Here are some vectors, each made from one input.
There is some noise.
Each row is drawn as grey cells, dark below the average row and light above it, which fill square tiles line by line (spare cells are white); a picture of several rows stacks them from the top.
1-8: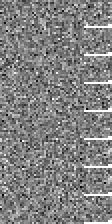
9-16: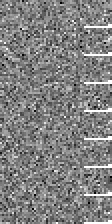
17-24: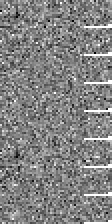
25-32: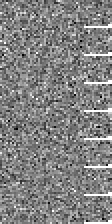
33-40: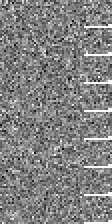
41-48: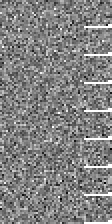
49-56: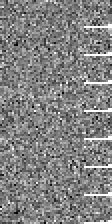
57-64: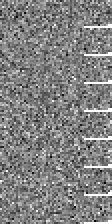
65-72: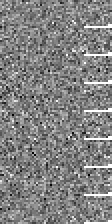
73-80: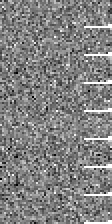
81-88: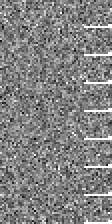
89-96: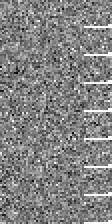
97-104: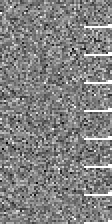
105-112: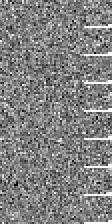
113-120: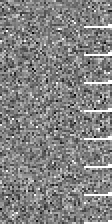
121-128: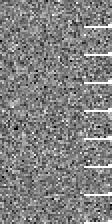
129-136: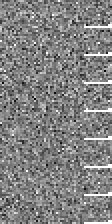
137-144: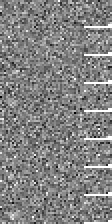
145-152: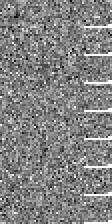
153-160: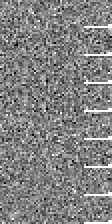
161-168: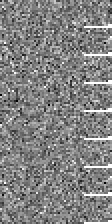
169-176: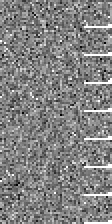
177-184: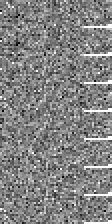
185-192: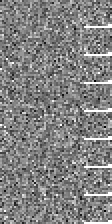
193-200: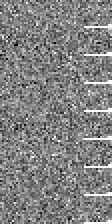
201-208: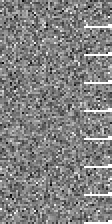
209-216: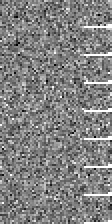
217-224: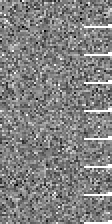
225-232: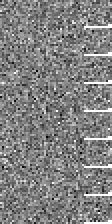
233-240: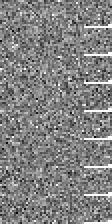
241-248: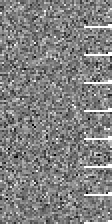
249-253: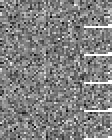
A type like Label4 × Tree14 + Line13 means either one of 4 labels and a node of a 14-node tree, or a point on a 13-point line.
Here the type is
(Line6 × (Tree10 + Unit) + Tree9 × Tree12) × Tree10.
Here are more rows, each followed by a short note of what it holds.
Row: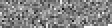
a node of a 9-node tree, a node of a 10-node tree and a node of a 12-node tree
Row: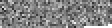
a point on a 6-point line and a node of a 10-node tree
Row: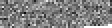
a point on a 6-point line and a node of a 10-node tree
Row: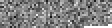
a node of a 9-node tree, a node of a 10-node tree and a node of a 12-node tree
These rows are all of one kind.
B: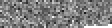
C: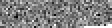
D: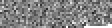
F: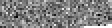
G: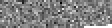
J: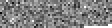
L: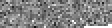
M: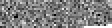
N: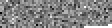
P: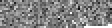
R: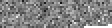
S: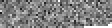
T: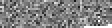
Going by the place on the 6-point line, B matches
J, P and R.
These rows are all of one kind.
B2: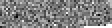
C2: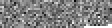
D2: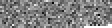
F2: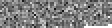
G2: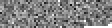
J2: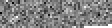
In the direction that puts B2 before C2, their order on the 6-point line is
D2, J2, F2, B2, C2, G2.
